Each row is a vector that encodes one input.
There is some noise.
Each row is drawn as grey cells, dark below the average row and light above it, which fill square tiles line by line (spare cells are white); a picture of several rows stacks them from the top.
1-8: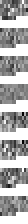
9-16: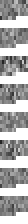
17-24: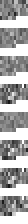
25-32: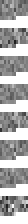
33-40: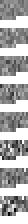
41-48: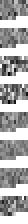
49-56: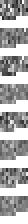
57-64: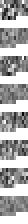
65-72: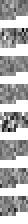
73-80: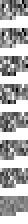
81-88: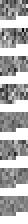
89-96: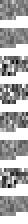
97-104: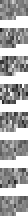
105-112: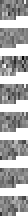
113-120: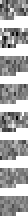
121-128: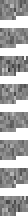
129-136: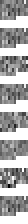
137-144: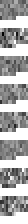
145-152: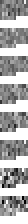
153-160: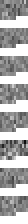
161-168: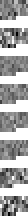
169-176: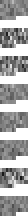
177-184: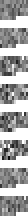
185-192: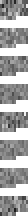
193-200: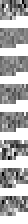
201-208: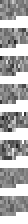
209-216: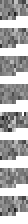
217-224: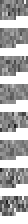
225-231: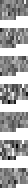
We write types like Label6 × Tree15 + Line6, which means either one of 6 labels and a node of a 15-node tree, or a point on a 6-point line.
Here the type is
Line7 × Line7 + Tree17.
